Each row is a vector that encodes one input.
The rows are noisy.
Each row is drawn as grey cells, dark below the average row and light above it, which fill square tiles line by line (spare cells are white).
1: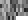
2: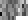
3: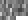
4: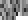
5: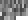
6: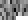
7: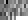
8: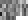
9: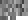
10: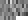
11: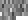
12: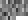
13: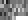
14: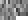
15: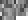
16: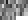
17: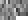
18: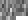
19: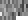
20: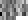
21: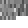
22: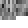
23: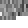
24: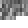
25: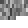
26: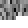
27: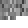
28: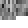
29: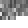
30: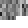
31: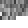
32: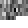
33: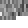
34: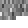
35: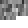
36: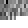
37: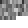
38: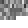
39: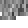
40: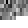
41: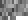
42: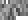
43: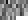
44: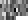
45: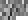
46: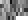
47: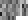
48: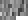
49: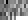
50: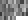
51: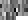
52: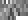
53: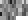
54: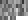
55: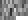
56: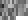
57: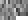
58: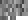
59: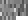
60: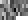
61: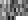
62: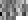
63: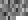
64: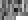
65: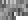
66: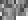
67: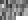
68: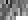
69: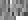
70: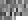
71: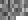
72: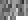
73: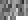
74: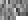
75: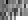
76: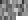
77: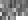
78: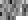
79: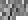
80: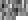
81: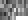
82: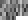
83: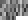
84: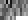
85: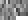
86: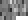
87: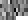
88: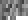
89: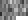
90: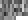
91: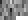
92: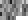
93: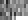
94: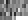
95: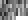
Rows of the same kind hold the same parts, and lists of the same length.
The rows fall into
2 kinds.
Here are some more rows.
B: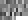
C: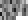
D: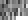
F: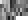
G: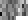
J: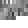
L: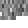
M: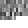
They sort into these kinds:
B, D, J, L, M
C, F, G

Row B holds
a point on an 8-point line and four true/false values.
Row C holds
a point on a 5-point line and a point on an 8-point line.
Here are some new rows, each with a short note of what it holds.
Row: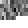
a point on a 5-point line and a point on an 8-point line
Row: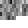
a point on a 5-point line and a point on an 8-point line
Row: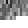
a point on an 8-point line and four true/false values
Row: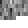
a point on an 8-point line and four true/false values
